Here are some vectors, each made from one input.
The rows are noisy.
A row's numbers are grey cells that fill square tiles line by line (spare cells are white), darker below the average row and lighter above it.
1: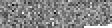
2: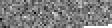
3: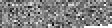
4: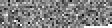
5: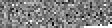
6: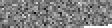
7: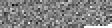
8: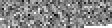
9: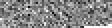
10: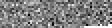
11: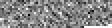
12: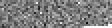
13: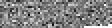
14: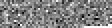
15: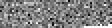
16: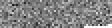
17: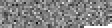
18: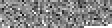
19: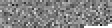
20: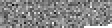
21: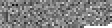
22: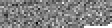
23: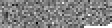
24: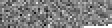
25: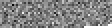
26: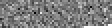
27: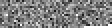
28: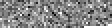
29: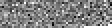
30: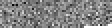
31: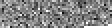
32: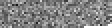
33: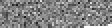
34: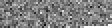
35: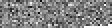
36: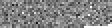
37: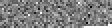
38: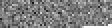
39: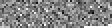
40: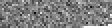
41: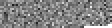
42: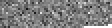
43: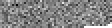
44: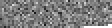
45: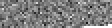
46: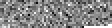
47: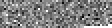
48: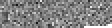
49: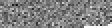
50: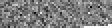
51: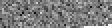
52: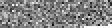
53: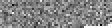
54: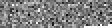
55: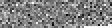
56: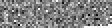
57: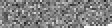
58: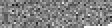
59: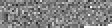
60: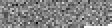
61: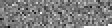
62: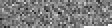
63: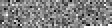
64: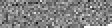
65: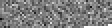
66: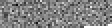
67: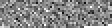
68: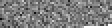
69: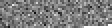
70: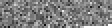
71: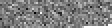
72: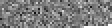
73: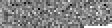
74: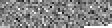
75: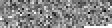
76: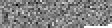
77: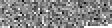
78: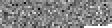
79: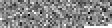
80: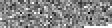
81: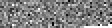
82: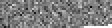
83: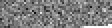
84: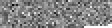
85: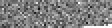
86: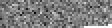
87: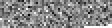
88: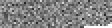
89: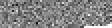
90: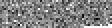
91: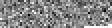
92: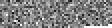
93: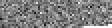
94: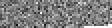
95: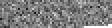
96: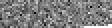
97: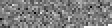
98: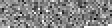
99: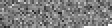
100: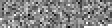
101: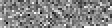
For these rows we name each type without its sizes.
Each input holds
a true/false value, together with either a point on a line, or a node of a tree.
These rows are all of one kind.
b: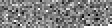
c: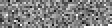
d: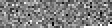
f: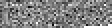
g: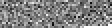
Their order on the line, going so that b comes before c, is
b, c, f, d, g.
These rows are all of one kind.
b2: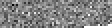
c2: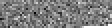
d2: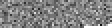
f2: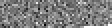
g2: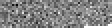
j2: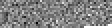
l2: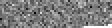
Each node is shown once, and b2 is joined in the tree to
g2.
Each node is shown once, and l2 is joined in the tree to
c2 and j2.
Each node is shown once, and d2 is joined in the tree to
c2 and f2.
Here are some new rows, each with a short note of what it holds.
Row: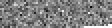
a node of a tree and a true/false value
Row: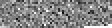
a point on a line and a true/false value
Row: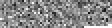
a point on a line and a true/false value
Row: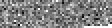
a point on a line and a true/false value
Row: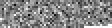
a point on a line and a true/false value
